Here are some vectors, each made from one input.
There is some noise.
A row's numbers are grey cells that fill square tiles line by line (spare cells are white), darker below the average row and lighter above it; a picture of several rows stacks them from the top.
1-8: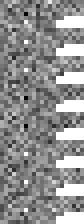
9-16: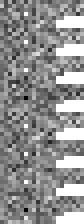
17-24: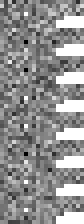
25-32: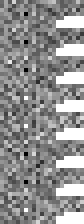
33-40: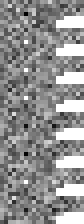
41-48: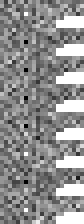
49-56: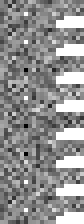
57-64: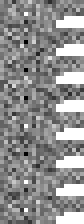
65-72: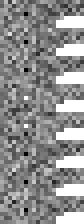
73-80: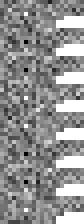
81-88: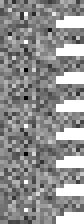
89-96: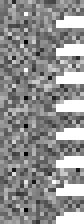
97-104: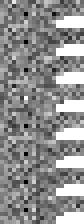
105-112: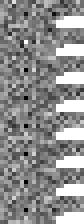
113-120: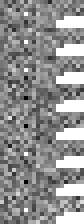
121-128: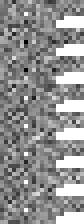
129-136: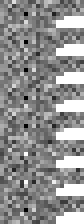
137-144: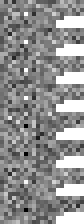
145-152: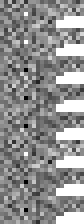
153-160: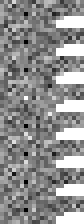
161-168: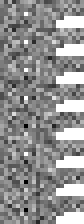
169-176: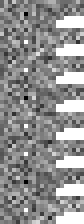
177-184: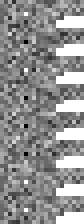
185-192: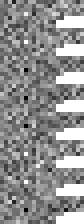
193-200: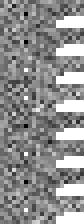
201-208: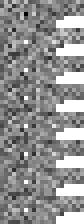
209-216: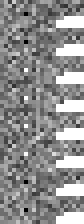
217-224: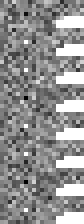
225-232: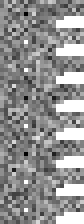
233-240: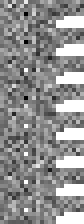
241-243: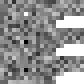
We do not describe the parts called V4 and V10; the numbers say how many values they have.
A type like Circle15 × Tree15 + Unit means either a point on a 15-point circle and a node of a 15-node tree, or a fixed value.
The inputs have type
Bool × (Circle6 × V4 × V10 + Tree8).
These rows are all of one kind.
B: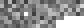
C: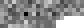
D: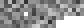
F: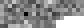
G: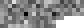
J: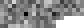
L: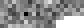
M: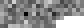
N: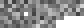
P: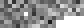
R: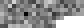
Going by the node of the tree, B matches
M and N.
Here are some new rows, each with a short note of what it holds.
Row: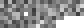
a node of an 8-node tree and a true/false value
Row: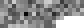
a node of an 8-node tree and a true/false value
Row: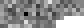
a node of an 8-node tree and a true/false value
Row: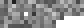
a point on a 6-point circle, a true/false value, a value of V4 and a value of V10
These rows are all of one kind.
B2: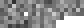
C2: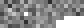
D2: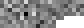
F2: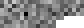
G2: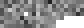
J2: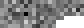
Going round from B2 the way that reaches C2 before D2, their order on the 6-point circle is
B2, J2, G2, C2, F2, D2.
